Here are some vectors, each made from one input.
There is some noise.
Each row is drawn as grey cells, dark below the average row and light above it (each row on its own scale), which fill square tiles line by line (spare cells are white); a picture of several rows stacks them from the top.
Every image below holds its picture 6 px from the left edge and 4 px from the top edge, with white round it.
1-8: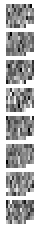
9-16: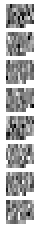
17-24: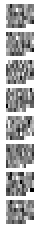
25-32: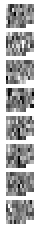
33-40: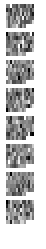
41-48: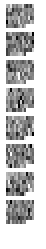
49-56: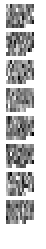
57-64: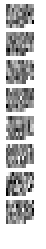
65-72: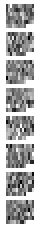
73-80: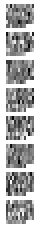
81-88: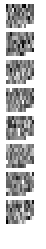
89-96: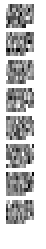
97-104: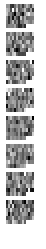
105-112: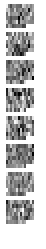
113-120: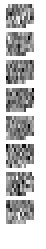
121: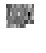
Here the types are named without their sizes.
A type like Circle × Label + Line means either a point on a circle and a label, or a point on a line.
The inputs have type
Label × (Label + Line).
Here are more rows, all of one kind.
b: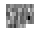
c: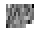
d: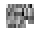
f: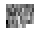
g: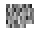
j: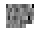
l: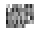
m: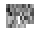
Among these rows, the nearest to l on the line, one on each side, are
d and g.
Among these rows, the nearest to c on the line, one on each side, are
j and m.
